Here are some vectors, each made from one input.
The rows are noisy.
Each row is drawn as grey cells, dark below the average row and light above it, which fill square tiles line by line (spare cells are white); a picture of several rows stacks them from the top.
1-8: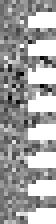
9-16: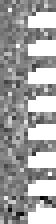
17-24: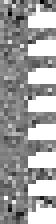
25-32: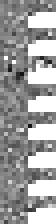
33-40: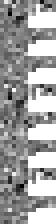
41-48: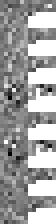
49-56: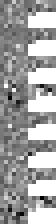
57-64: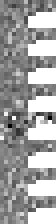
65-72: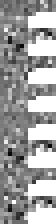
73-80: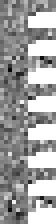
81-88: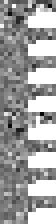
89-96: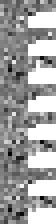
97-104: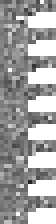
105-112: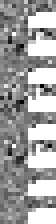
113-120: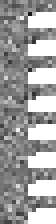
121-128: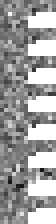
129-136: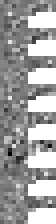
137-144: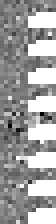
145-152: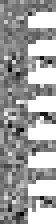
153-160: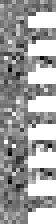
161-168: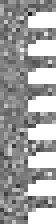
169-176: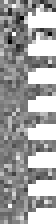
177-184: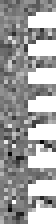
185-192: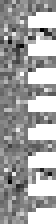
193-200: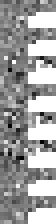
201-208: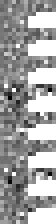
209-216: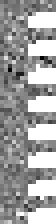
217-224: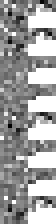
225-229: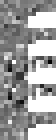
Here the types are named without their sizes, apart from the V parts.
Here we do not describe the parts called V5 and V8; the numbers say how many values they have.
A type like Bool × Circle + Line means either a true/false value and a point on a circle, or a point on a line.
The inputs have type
Bool × Circle + (Tree + V8) × V5.
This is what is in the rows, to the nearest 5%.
About 25% of them hold a point on a circle and a true/false value. The rest hold a value of V5, together with either a node of a tree, or a value of V8.
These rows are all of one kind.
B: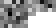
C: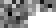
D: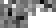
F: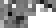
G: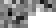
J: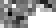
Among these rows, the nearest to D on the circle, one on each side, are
C and F.
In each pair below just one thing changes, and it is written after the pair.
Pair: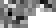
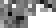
the place on the circle
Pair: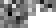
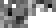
the true/false value
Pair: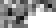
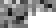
the place on the circle
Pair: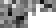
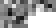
the place on the circle
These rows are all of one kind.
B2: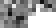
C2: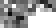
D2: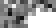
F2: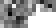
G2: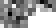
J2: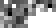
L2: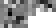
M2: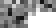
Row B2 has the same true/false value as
F2 and M2.
